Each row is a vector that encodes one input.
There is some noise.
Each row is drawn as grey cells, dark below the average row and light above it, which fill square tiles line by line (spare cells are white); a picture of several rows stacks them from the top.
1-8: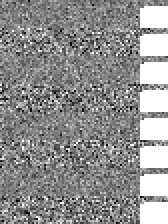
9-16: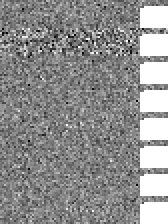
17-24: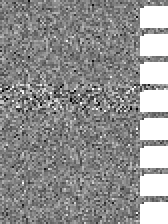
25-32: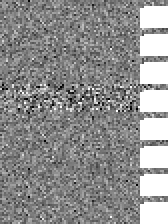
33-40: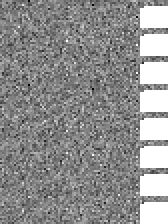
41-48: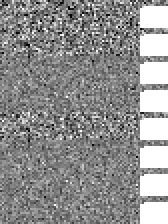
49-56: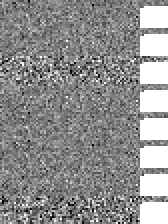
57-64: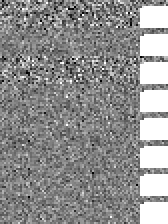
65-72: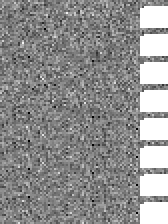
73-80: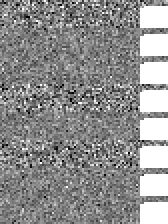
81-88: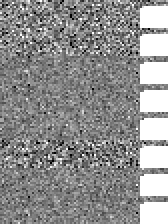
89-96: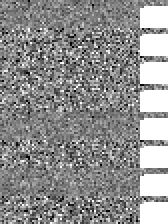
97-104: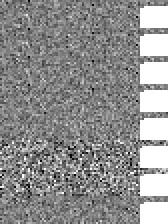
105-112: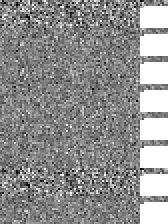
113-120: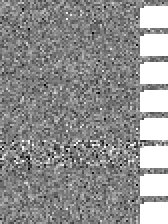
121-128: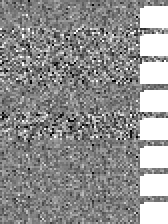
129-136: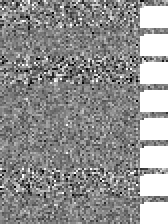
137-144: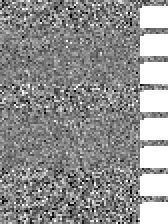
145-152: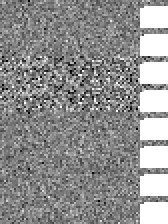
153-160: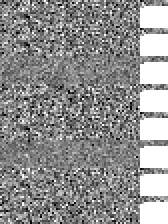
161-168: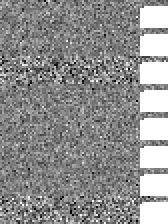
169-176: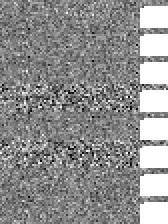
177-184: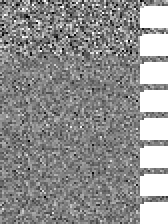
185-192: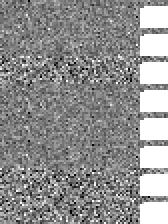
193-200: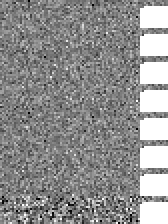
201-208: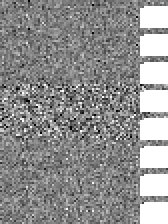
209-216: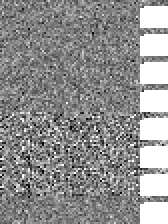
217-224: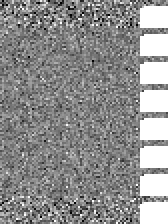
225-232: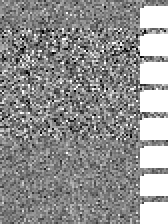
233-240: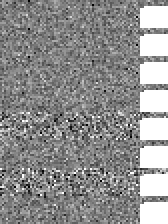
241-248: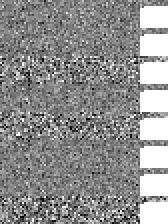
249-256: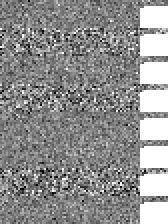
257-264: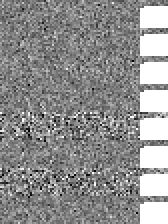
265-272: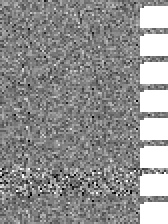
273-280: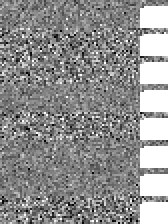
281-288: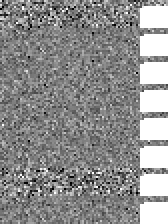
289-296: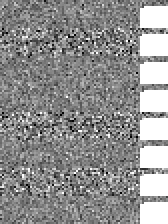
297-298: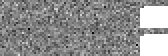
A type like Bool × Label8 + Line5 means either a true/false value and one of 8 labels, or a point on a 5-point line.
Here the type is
Circle6 × (Circle10 + Unit) × Line7 + List2(Line6).
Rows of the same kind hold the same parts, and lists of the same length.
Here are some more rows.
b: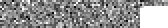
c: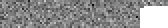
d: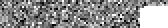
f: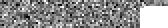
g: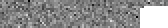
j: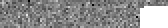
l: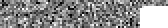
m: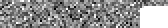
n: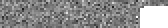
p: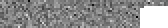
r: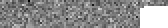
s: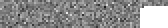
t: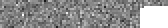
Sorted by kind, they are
b, f
c, g, j, p, r
d
l, m
n, s, t

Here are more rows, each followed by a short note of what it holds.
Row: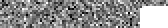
a list of two items
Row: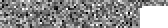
a list of two items
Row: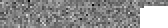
a point on a 6-point circle and a point on a 7-point line
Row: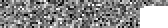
a list of two items
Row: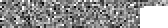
a list of one item
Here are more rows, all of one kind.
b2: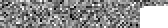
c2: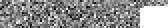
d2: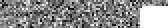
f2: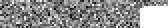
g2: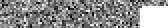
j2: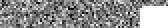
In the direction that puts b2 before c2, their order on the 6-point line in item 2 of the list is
b2, f2, c2, j2, g2, d2.
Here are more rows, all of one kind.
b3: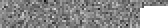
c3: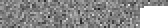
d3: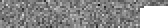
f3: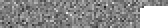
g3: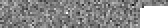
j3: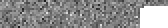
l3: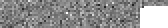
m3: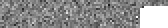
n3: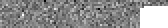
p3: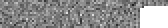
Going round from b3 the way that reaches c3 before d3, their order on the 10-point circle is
b3, g3, p3, c3, l3, f3, d3, j3, m3, n3.
